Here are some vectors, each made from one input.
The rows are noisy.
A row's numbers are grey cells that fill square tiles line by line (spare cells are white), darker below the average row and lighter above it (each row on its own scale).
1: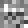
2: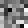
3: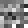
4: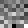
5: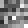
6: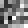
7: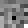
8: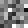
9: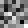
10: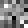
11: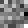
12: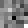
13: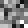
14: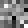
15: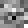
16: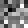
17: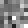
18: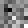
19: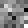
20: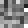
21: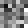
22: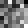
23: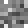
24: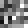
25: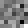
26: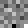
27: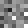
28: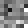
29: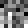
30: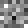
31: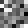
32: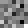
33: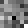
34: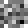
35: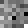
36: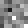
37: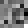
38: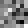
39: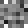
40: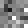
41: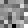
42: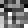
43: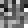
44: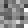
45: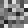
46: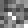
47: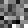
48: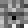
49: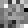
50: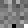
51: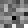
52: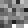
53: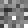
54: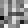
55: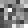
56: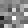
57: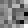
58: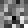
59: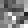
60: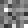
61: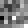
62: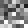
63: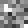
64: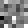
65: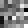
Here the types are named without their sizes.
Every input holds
a point on a line and four true/false values.
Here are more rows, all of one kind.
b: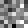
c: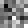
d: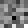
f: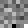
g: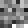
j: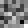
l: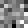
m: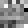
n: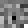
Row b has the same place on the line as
l and m.
